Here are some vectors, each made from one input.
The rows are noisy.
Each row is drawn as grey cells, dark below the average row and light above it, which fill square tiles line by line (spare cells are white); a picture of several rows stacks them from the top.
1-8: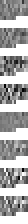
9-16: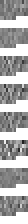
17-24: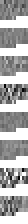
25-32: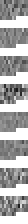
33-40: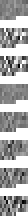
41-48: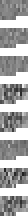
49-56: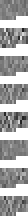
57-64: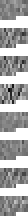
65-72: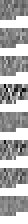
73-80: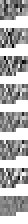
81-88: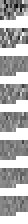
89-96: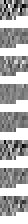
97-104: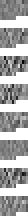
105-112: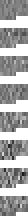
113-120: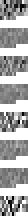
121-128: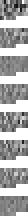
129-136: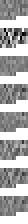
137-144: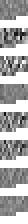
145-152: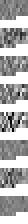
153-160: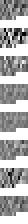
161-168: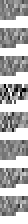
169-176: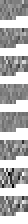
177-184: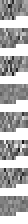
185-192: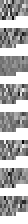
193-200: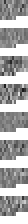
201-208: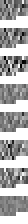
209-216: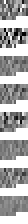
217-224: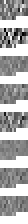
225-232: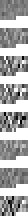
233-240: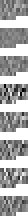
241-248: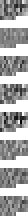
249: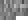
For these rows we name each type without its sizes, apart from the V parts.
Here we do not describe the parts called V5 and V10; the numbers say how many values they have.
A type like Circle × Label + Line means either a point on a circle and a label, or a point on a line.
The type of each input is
(Bool × Circle + V5) × V10 + Line.
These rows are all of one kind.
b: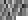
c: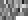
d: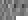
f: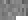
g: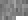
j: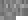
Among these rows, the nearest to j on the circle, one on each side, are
b and g.
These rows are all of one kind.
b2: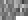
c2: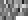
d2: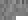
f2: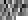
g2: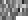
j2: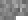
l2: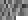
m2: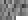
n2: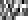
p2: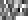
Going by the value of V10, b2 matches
c2, d2, f2 and p2.
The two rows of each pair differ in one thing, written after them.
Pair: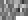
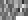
the place on the circle
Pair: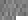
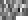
the true/false value
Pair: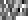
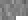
the place on the circle
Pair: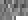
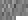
the value of V10
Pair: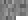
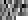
the value of V10
